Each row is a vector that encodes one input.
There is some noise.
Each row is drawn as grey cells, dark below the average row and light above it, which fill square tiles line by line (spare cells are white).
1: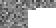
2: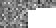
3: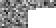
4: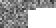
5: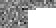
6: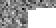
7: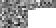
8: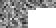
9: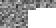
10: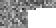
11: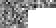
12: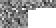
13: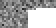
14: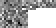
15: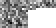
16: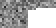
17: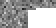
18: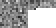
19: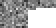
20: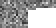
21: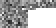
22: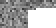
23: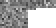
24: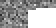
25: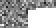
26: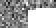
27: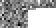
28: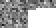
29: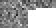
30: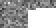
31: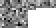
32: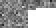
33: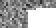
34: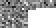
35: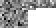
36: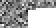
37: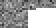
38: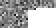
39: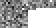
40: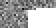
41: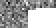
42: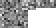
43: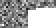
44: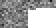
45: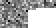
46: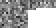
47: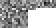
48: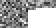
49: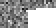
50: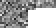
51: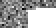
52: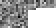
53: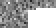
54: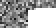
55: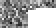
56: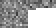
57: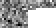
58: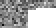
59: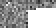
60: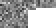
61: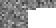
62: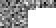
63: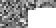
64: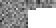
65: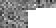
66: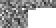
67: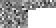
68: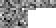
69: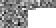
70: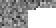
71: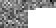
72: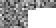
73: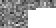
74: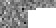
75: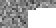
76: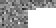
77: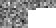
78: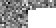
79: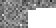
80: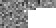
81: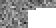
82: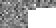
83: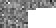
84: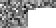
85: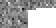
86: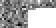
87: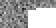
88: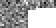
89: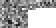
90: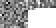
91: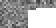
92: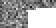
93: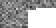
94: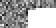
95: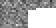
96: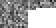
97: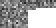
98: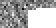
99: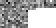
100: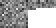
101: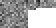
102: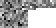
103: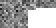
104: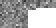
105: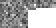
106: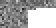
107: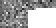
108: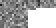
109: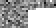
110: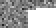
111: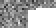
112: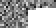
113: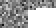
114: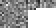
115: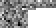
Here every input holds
either a point on a 9-point line, or a node of an 11-node tree and a true/false value.
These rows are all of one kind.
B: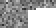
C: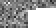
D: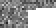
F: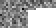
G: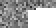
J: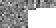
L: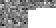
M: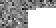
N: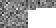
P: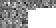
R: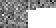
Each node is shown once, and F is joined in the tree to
G.
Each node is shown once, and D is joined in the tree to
G.
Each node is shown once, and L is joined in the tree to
B and M.
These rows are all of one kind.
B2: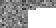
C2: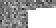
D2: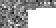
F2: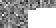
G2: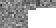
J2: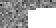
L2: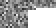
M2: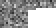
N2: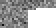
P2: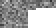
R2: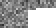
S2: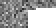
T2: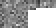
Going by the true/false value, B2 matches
L2 and N2.
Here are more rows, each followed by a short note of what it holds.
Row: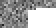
a node of an 11-node tree and a true/false value
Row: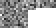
a point on a 9-point line
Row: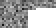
a node of an 11-node tree and a true/false value
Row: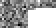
a point on a 9-point line
